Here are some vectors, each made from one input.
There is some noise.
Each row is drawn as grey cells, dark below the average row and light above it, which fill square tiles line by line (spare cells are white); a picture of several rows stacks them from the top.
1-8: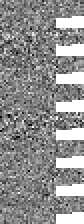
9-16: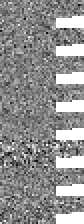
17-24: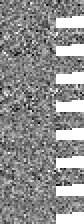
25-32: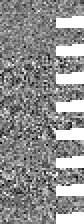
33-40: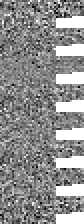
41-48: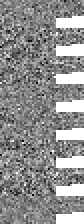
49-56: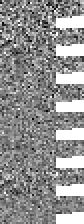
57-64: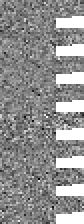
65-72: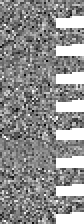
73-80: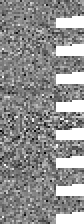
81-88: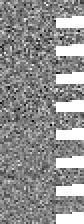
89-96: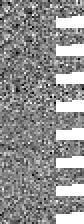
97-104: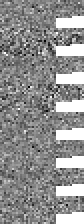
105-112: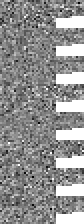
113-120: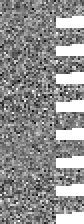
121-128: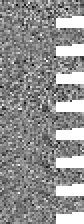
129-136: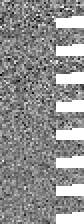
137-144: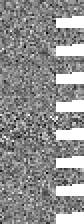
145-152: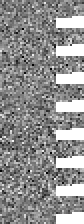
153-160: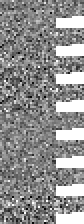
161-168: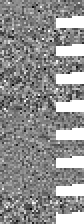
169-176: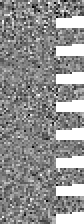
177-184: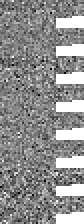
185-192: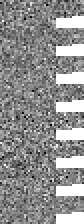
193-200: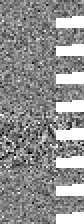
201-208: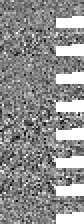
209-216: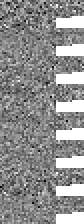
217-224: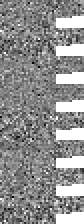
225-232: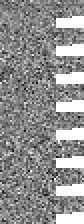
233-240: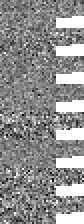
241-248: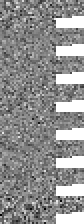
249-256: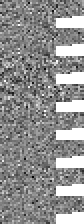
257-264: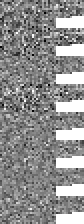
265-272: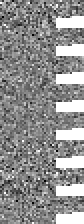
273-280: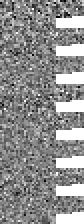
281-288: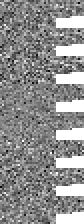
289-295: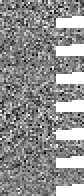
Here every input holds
either a point on a 10-point line, or a point on a 17-point line.
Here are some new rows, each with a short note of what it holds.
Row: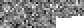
a point on a 10-point line
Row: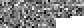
a point on a 10-point line
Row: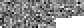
a point on a 10-point line
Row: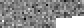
a point on a 17-point line
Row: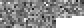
a point on a 17-point line
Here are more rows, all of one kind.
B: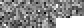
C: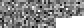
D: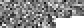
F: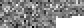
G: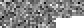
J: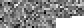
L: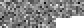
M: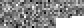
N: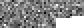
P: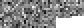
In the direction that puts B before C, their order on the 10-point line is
F, M, P, J, B, N, C, L, G, D.
